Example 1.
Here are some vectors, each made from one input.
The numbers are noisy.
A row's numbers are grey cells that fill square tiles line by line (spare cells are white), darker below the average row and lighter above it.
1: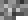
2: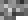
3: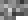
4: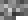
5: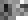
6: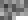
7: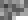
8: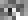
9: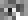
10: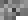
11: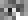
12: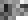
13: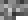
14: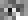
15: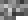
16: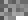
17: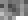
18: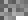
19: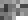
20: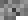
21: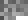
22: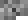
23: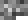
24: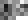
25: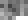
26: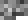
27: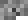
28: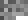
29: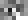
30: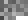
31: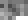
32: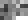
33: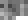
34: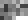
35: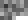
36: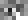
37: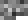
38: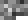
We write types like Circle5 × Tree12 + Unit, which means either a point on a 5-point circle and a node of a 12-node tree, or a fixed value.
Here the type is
Tree8.
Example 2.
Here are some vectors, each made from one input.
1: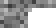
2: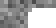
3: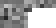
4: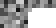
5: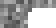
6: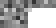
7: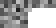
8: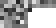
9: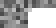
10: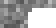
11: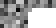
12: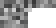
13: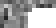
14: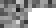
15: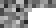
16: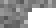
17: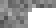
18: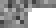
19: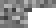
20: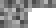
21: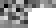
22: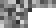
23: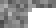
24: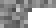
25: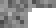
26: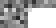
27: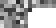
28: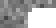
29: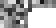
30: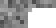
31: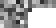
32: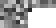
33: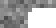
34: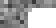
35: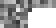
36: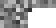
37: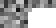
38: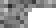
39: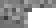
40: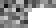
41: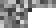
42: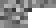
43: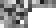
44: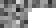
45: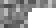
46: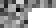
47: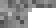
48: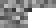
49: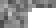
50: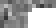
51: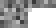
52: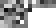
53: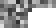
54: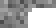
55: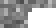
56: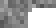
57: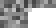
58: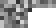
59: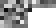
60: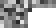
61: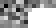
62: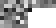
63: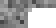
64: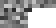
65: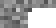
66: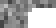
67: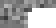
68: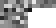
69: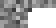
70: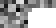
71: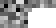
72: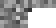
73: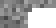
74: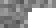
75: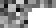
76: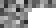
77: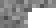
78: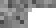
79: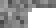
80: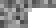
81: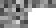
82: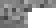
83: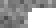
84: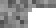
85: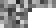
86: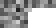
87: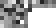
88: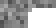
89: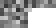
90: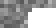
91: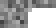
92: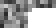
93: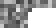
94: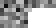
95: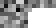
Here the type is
Line17.
